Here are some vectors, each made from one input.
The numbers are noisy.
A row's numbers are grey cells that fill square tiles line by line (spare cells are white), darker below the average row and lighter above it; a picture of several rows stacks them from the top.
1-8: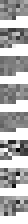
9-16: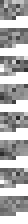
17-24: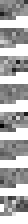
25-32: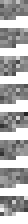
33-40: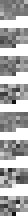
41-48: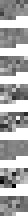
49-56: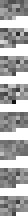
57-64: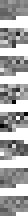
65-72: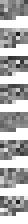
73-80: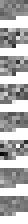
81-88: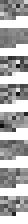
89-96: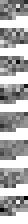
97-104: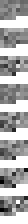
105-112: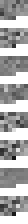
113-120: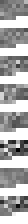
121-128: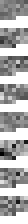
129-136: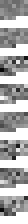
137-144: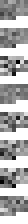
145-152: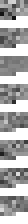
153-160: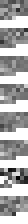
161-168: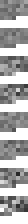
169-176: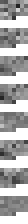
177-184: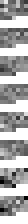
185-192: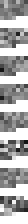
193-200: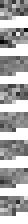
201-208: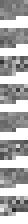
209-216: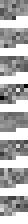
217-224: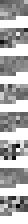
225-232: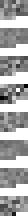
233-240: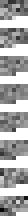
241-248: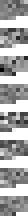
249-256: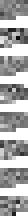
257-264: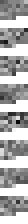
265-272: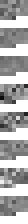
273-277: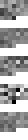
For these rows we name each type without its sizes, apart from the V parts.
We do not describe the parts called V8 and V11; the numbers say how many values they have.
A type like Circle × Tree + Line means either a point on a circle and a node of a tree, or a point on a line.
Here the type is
List(Circle) + V8 × V11.
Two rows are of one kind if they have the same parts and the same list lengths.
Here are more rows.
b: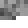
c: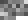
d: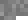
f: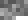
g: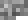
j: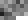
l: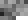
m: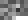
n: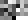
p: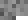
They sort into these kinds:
b, d, f, m
c, n, p
g
j
l

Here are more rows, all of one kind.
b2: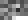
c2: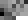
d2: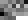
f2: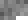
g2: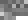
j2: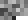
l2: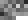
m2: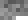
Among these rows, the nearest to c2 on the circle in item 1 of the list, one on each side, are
b2 and d2.
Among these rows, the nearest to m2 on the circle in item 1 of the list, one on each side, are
j2 and l2.
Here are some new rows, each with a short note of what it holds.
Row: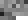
a list of one item
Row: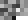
a list of two items
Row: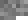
a list of three items
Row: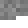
a list of three items
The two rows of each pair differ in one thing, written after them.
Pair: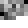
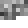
the value of V11
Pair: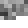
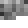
the value of V11
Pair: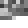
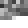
the value of V8
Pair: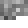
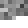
the value of V11
